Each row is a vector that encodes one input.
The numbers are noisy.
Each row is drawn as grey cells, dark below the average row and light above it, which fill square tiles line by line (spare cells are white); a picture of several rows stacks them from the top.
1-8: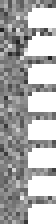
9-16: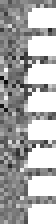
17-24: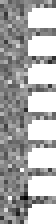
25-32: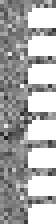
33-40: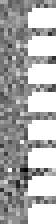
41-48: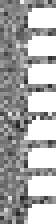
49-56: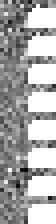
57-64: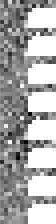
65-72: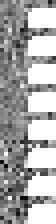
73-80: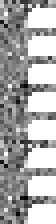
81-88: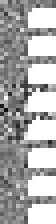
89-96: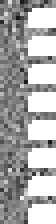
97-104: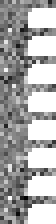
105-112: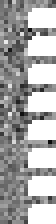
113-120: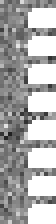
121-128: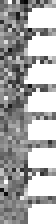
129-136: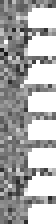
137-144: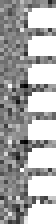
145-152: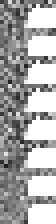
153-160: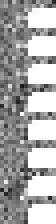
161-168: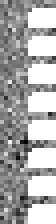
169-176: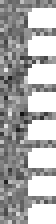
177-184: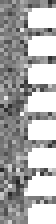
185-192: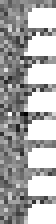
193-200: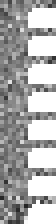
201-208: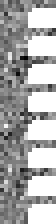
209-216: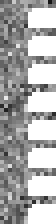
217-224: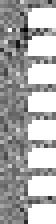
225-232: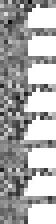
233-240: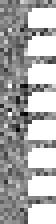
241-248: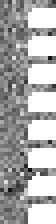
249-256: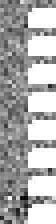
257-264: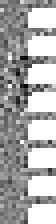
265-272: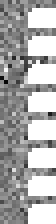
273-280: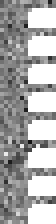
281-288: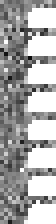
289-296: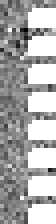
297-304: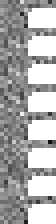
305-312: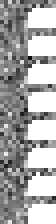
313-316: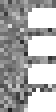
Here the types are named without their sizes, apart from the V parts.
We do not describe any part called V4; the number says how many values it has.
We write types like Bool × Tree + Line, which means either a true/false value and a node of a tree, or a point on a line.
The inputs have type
Bool × (Line + V4) + Tree.
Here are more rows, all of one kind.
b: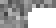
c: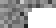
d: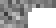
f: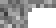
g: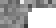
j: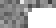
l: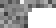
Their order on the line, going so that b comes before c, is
l, g, b, f, j, d, c.
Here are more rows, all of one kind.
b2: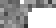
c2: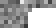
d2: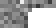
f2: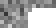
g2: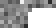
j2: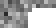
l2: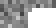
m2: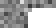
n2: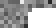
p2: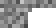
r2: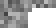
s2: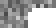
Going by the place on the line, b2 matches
g2, j2 and n2.
